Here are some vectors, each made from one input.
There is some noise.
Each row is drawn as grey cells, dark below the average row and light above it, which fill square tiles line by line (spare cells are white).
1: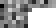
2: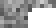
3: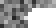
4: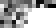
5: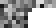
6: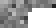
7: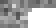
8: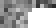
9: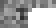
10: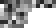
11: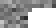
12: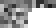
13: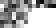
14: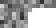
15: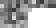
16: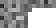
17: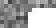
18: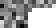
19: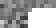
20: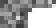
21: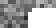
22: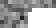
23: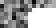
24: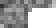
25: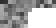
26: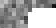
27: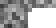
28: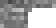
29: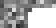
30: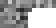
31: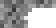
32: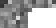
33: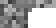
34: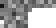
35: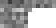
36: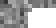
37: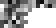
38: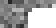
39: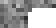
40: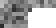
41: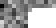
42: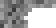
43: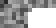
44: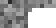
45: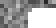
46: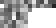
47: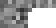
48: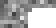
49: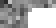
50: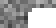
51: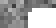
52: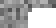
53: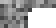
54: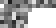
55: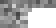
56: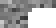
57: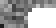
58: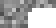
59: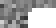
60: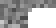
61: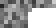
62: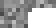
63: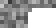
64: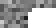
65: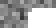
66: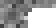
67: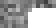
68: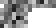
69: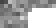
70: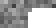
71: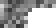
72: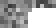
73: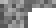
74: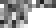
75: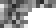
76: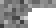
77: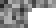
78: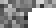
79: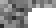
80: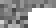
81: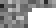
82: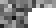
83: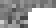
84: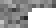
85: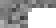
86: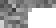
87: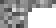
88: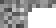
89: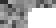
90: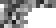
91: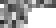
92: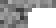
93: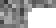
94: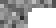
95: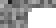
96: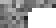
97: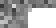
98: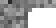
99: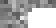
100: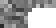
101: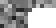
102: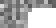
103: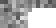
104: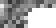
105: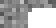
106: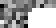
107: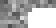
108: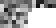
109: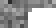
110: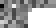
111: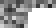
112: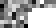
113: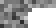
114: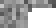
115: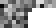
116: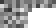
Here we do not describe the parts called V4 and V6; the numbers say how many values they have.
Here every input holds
a value of V6, together with either a point on a 5-point line, or a true/false value and a value of V4.
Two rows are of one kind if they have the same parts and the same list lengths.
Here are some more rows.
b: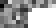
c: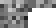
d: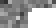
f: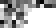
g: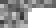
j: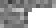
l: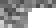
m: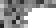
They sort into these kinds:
b, d, f, j, l, m
c, g

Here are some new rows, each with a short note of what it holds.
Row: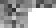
a point on a 5-point line and a value of V6
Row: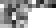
a true/false value, a value of V4 and a value of V6
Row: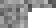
a true/false value, a value of V4 and a value of V6
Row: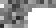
a true/false value, a value of V4 and a value of V6
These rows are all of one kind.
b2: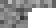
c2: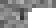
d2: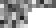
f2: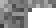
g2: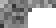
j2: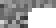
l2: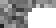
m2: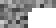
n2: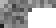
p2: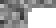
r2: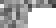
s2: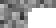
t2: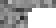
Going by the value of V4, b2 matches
c2, g2, n2 and r2.
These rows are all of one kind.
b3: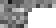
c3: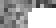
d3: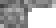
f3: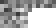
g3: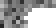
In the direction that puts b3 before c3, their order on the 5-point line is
b3, f3, d3, c3, g3.
